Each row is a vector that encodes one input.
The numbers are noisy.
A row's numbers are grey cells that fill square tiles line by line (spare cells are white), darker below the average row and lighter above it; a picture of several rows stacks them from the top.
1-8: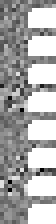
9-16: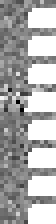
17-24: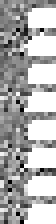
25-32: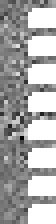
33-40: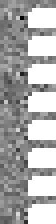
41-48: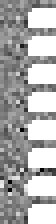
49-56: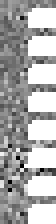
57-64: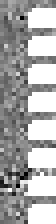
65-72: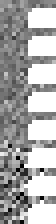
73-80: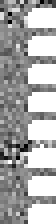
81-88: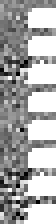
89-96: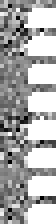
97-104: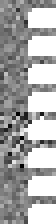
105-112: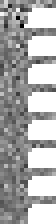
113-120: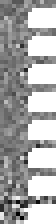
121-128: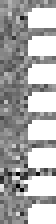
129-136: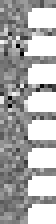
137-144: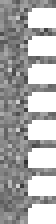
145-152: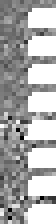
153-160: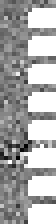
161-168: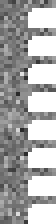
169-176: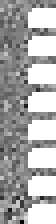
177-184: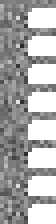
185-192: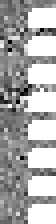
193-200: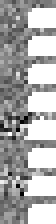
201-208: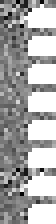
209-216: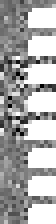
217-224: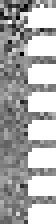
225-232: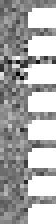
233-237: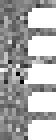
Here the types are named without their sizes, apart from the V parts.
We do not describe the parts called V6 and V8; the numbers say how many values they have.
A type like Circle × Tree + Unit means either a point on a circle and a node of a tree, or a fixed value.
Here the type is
Bool × (Tree + V8) + V6.
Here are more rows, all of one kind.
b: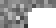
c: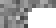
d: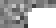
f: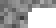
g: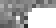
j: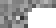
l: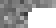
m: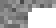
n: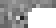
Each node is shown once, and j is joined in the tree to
c and n.
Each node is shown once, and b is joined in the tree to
d and n.
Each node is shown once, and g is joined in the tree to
l.
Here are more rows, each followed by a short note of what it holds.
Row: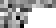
a value of V6
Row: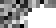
a value of V6
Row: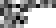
a value of V6
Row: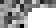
a value of V6
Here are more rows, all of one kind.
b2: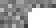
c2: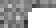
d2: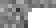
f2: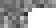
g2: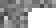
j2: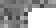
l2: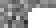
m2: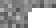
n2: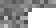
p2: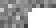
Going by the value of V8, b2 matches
g2 and p2.
